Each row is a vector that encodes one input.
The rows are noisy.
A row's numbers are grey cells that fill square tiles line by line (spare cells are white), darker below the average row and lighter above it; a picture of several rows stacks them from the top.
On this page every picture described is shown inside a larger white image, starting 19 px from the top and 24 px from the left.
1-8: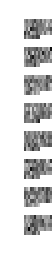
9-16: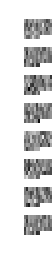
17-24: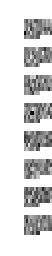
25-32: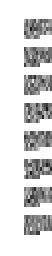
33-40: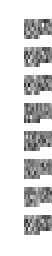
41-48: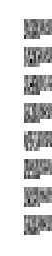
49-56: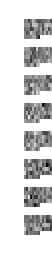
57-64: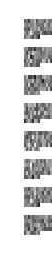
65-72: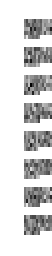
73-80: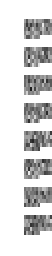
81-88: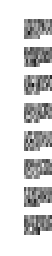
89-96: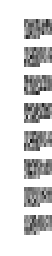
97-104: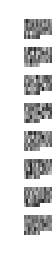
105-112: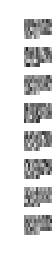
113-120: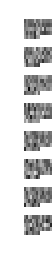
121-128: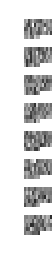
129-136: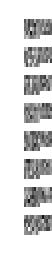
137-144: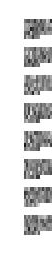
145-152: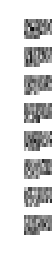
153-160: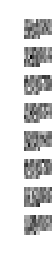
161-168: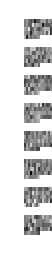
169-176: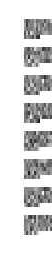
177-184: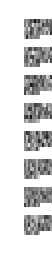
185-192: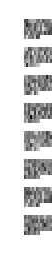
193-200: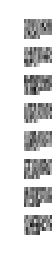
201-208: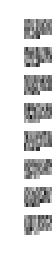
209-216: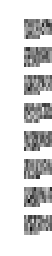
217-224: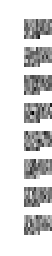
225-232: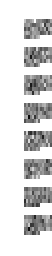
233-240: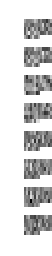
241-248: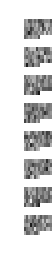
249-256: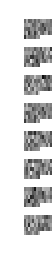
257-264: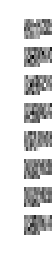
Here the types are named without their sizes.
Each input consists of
two labels, together with either a label, or a point on a line.
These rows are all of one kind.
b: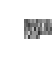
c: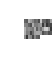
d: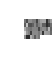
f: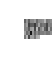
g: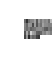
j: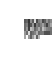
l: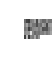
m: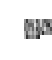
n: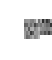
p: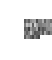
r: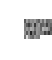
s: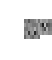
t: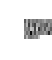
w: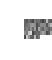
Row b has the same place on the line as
d, f, g and l.
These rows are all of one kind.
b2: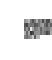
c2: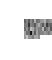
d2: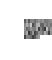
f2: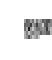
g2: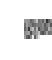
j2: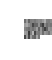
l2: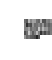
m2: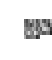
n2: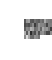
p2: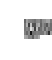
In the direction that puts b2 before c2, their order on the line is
n2, b2, l2, m2, c2, f2, j2, g2, d2, p2.
